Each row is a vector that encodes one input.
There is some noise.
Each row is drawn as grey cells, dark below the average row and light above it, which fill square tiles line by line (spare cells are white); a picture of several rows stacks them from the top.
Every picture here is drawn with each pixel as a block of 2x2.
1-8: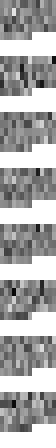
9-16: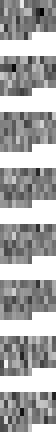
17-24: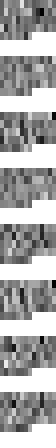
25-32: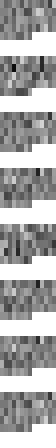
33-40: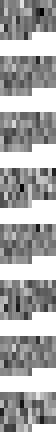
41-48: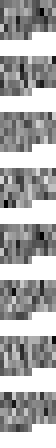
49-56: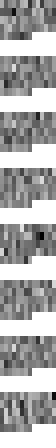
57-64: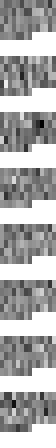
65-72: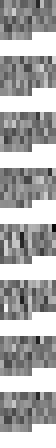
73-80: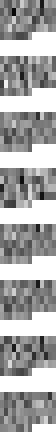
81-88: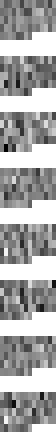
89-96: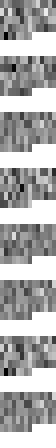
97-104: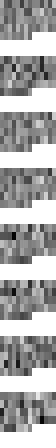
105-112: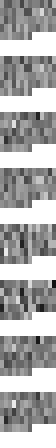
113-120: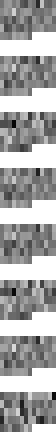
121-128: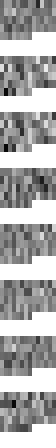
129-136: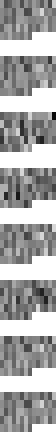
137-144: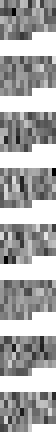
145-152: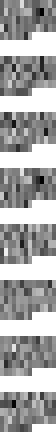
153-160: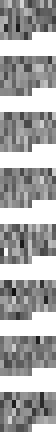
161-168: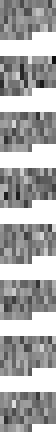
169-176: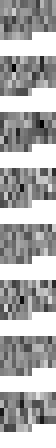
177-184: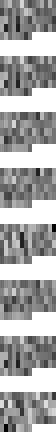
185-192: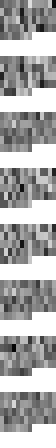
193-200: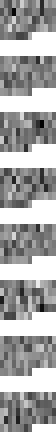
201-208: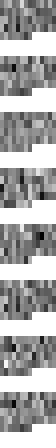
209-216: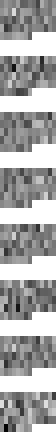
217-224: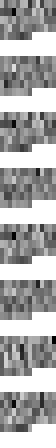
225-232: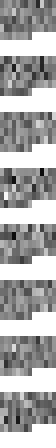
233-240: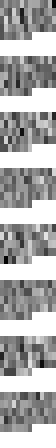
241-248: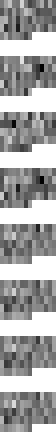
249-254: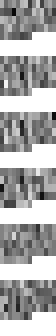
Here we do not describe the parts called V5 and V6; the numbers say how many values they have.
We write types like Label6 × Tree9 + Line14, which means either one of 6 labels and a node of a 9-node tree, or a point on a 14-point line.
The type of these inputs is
Bool × (Circle8 + V5) + V6.
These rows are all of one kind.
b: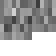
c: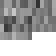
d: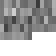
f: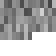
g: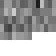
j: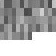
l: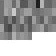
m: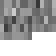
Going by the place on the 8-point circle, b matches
d and m.
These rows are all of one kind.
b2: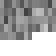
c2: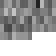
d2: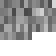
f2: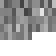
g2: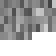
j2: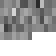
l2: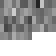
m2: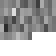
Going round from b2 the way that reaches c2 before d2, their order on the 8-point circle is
b2, l2, c2, g2, d2, f2, m2, j2.
